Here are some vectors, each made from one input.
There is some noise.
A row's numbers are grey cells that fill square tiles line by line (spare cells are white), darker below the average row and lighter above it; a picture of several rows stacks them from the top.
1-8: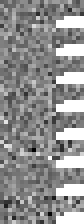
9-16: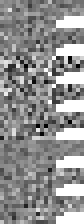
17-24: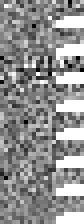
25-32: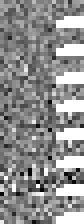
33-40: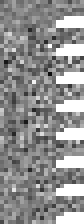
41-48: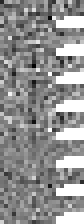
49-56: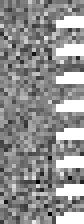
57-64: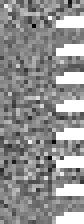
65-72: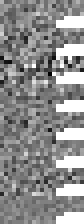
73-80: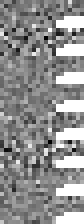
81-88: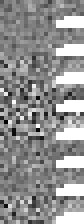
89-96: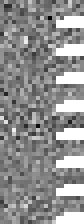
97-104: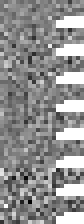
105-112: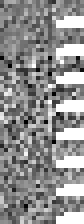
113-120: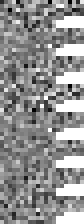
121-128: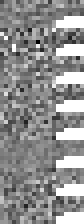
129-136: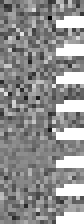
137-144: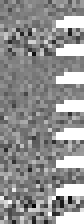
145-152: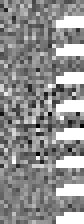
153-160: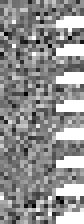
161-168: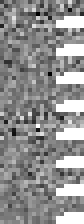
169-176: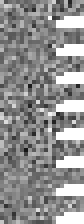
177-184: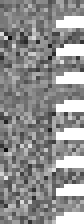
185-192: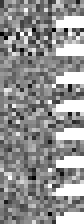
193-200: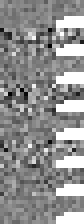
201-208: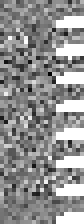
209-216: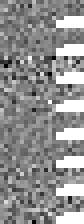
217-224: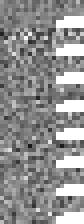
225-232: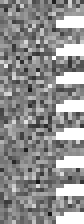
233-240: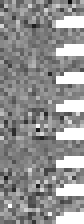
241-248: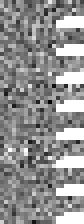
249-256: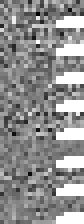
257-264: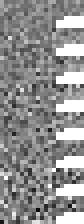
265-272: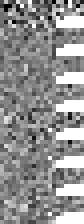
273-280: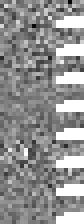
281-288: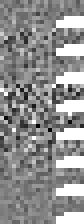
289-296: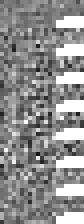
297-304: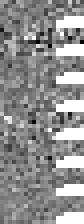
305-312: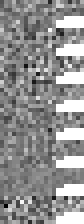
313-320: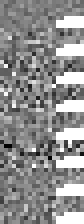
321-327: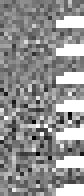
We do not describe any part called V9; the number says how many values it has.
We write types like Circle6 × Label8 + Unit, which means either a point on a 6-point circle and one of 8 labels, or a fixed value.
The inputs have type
(Bool × Bool × Bool × Bool + Line16) × V9 + Line12.
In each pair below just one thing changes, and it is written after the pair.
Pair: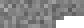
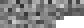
the value of V9
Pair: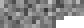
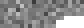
the value of V9
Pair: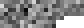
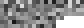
the value of V9
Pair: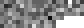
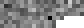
one of the four true/false values
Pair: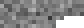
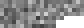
the value of V9
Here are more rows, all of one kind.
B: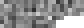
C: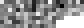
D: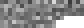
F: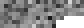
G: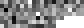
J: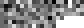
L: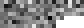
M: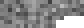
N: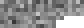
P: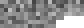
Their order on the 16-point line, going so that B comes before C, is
B, C, N, J, F, D, P, M, G, L.
